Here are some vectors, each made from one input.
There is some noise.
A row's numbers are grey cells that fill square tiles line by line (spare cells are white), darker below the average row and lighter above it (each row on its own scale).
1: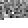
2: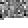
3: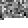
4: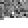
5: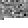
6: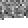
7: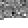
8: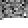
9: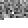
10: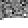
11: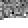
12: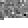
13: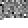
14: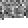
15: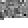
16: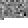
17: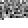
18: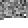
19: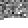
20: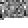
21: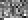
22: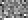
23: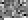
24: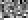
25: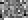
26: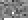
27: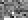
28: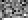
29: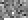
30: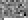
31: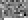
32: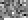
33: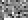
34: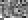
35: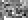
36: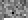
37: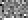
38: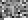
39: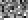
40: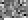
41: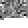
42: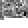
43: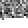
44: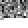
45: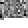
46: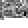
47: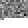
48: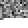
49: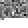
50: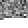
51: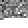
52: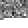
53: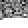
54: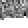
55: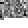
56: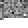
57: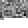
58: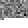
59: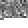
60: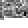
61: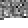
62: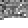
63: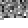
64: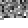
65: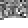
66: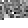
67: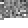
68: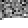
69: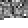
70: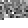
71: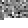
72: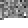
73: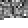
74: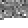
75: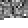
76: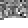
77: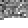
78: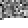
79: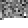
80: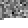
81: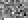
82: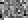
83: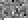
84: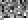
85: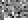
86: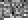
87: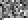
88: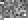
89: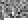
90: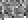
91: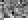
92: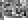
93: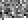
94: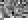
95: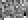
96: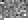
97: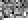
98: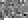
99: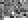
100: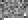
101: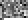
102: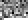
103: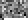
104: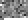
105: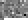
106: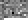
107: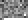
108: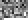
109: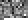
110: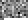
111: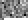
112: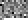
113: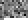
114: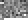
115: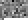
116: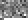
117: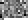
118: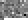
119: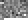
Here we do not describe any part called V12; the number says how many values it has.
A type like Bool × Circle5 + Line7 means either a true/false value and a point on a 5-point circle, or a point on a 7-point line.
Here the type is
Bool × Line8 × V12.
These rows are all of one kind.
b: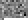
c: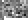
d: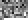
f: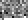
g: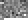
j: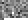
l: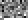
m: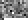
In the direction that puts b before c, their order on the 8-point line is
b, g, f, d, l, j, m, c.
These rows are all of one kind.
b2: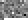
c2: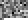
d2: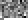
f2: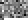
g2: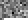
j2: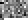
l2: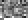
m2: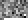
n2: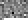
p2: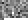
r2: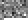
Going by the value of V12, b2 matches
c2 and g2.
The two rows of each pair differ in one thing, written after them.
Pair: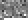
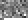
the place on the 8-point line
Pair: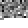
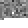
the true/false value
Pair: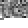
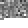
the value of V12
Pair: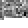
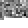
the place on the 8-point line
